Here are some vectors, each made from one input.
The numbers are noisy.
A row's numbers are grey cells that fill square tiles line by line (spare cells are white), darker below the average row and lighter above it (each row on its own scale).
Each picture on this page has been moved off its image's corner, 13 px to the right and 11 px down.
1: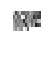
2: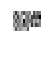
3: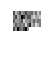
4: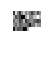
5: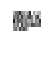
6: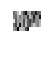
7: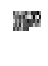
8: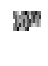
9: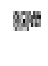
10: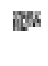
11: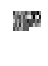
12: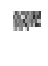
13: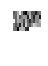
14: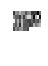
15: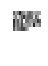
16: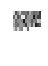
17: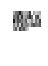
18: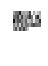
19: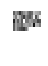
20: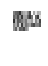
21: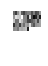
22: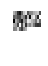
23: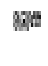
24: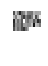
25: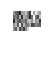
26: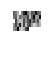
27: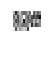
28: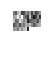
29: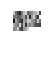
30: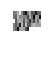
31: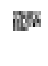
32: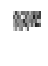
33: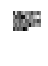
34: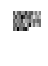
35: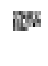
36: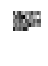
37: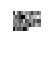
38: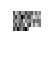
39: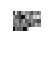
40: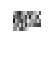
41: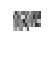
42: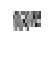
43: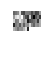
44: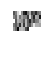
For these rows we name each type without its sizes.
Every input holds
a point on a line and a true/false value.
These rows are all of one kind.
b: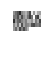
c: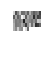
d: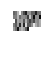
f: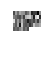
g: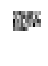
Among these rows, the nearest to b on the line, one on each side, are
c and g.
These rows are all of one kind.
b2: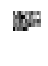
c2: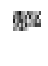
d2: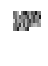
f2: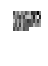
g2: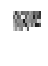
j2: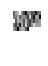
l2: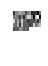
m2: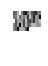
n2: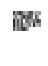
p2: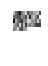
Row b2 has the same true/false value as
c2, n2 and p2.
